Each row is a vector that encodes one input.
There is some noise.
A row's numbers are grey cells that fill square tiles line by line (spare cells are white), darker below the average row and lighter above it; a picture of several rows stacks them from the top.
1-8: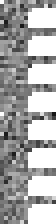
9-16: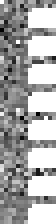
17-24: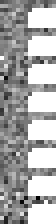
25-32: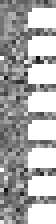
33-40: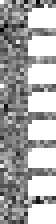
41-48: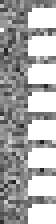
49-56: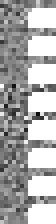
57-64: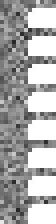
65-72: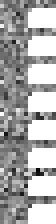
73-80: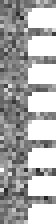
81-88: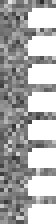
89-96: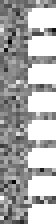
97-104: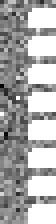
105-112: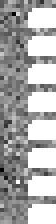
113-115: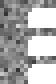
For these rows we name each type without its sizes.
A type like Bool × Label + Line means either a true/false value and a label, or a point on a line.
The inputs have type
Bool × Bool × Bool × Bool + Line × Line + Tree + Unit.
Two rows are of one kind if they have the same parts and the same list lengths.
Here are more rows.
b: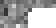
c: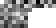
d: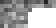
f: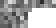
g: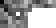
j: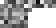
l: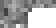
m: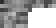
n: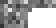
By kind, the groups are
b, d, l, m
c, j
f, n
g

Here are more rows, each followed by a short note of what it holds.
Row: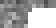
four true/false values
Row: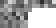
a node of a tree
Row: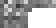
a node of a tree
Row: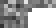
a node of a tree
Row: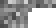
a node of a tree
